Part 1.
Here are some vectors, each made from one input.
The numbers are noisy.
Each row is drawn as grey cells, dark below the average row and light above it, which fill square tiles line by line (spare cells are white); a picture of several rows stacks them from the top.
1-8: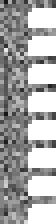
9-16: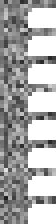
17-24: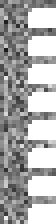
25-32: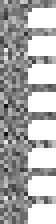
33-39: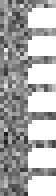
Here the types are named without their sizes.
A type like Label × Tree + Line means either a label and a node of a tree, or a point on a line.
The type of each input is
Bool × Bool × Bool.
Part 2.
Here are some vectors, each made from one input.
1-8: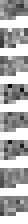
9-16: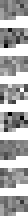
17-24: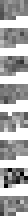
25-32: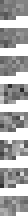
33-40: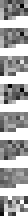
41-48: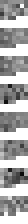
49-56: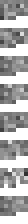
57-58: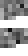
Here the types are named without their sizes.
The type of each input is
Line.
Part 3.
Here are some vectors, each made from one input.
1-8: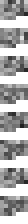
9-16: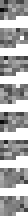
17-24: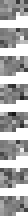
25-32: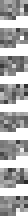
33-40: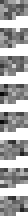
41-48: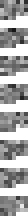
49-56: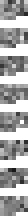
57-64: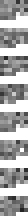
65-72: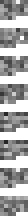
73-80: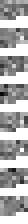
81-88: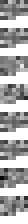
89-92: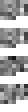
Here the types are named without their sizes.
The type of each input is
Circle.
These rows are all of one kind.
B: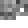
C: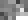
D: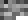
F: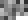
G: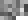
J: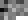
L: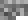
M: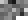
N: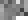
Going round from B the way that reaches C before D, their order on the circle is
B, C, F, D, J, M, N, L, G.
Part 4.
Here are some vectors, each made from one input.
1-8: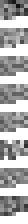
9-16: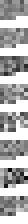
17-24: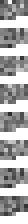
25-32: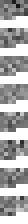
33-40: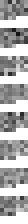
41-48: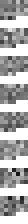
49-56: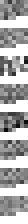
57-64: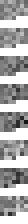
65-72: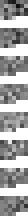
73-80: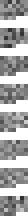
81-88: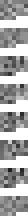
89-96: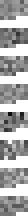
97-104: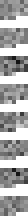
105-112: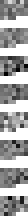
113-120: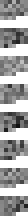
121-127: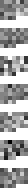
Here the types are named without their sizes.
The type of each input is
Line.
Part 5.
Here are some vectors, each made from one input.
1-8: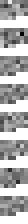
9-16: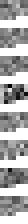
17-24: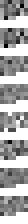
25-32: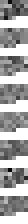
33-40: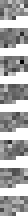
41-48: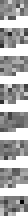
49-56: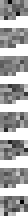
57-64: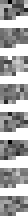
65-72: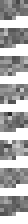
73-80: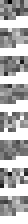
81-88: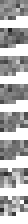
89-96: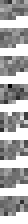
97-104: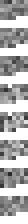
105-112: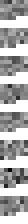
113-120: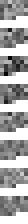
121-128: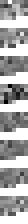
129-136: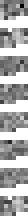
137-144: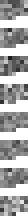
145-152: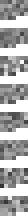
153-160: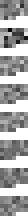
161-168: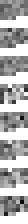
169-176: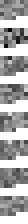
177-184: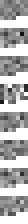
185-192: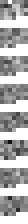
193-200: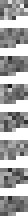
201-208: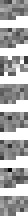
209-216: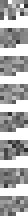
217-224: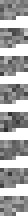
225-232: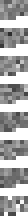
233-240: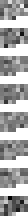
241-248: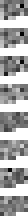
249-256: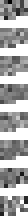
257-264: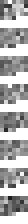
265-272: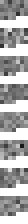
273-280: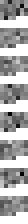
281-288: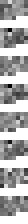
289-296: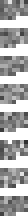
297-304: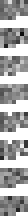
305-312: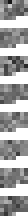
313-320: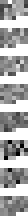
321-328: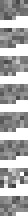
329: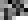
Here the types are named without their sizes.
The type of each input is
Line.
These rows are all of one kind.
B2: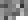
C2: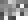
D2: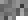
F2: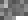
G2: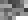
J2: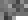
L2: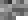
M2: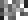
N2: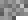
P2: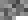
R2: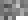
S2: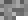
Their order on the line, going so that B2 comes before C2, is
B2, R2, D2, N2, S2, L2, C2, G2, P2, J2, M2, F2.
